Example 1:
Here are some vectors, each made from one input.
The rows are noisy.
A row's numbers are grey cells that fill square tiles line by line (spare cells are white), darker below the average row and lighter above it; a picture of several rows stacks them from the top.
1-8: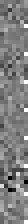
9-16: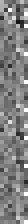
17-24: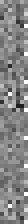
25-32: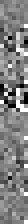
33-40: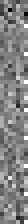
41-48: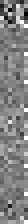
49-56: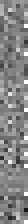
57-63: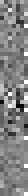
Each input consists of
a point on a 9-point line, together with either a fixed value, or a node of a 9-node tree.
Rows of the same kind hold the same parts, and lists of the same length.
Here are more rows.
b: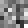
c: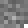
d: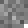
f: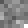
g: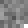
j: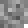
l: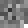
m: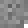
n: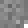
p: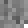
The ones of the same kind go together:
b, c, l, p
d, f, g, j, m, n

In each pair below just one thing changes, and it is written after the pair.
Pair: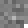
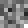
the place on the 9-point line
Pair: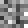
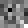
the node of the tree
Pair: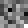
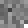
the place on the 9-point line
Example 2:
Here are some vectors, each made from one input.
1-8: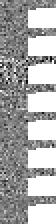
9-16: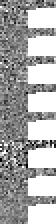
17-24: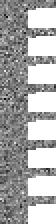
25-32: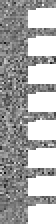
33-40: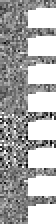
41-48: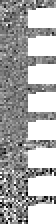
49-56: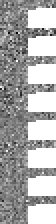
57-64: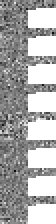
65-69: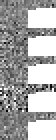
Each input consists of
either a fixed value, or one of 6 labels and a node of an 8-node tree.
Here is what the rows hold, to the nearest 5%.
About 10% of them hold a fixed value. The rest hold one of 6 labels and a node of an 8-node tree.
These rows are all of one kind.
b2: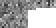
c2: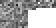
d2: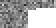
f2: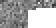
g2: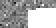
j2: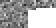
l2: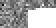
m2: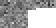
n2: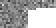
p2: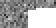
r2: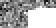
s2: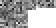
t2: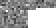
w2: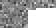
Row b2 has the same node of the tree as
d2, j2 and n2.
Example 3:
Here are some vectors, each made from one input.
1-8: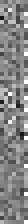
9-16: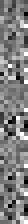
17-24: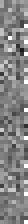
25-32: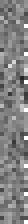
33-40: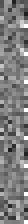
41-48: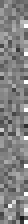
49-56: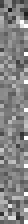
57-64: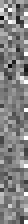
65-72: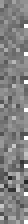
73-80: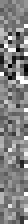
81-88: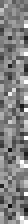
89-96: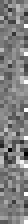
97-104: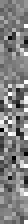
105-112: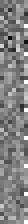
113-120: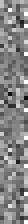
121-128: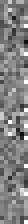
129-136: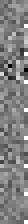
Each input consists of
a list of up to two points on a 7-point line.
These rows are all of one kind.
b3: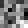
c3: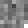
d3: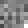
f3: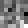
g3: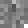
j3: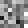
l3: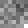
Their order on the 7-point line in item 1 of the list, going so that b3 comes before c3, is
f3, l3, b3, d3, j3, g3, c3.
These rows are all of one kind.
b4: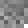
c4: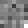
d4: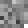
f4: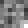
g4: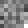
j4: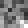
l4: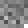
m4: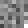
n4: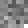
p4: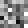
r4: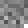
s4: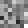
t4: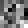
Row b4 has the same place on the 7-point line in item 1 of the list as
j4, l4 and r4.
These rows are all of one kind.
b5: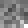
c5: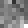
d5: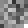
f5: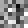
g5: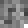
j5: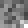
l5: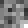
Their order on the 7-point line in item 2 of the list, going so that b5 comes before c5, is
b5, g5, j5, l5, d5, c5, f5.
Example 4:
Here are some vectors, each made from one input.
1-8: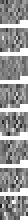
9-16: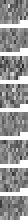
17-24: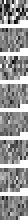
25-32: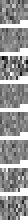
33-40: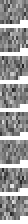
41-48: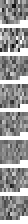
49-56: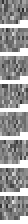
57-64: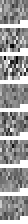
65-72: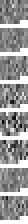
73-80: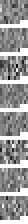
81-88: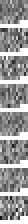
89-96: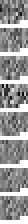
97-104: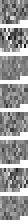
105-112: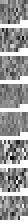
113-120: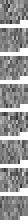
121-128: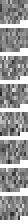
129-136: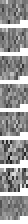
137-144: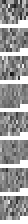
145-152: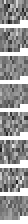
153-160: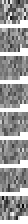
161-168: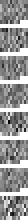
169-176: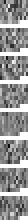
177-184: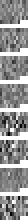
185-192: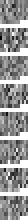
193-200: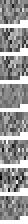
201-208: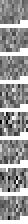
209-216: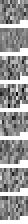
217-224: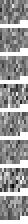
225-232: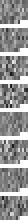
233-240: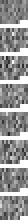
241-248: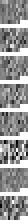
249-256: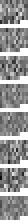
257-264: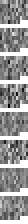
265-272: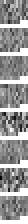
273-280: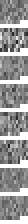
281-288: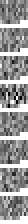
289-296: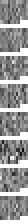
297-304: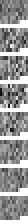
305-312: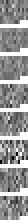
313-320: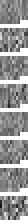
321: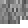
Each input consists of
a point on a 10-point line and four true/false values.
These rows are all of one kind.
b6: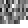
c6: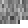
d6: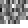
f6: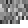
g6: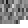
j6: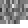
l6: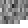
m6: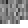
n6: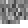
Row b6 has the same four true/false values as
g6 and j6.
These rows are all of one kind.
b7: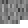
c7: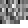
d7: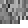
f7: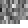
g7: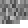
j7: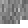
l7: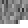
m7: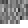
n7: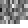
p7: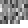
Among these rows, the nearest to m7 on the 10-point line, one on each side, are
c7 and l7.
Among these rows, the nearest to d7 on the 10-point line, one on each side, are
c7 and n7.
